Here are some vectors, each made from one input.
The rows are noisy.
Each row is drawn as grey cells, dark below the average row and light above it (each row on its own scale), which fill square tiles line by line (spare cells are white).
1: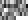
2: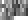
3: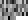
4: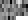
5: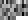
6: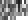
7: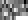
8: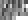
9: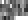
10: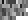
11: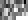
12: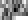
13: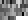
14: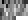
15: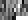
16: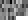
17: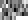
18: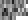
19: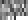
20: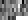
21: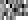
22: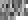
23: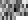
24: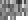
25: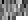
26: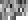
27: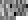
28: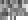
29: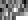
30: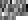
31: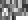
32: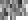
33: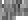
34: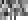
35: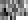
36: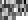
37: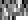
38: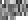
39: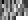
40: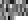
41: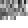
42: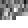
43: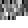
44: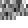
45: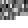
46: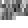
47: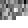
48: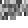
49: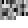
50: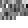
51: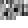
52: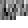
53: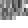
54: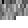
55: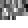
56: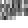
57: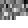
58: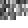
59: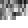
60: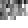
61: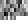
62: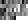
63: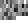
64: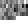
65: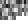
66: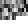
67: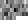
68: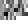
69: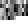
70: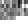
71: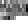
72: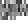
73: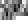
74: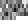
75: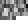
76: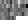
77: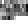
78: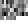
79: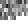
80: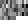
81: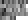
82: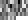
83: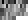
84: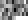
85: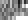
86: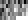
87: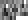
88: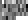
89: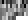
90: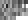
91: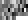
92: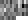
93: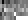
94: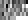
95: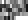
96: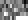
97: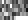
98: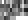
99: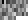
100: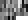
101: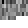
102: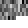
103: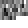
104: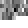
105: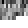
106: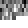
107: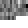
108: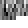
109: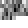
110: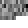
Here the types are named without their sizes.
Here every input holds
a true/false value, together with either a fixed value, or a node of a tree.
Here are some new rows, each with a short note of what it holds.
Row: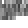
a node of a tree and a true/false value
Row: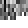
a true/false value
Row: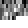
a node of a tree and a true/false value
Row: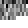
a node of a tree and a true/false value
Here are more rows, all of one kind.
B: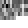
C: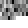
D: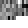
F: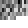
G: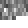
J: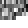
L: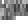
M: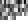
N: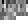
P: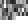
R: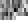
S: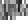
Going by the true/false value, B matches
C, L, P and R.
